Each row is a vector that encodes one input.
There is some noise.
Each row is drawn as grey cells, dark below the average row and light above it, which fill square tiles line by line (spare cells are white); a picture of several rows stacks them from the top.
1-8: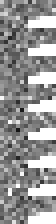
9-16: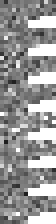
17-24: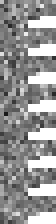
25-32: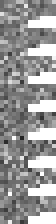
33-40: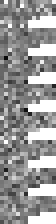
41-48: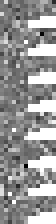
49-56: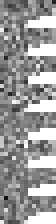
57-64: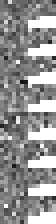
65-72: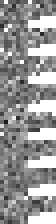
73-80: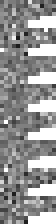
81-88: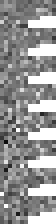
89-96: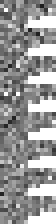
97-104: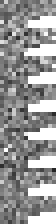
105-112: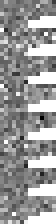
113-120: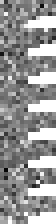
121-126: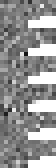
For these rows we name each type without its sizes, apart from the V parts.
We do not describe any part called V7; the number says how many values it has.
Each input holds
a label, together with either three true/false values, or a value of V7.
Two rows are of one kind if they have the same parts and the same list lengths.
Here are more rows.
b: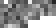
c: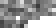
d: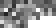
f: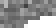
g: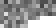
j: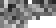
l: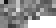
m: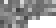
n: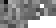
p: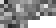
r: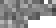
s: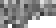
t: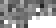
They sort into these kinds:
b, r
c, d, f, g, j, l, m, n, p, s, t

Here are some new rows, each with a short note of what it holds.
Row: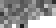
a label and three true/false values
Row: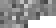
a label and three true/false values
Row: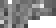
a label and a value of V7
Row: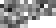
a label and three true/false values
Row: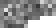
a label and a value of V7
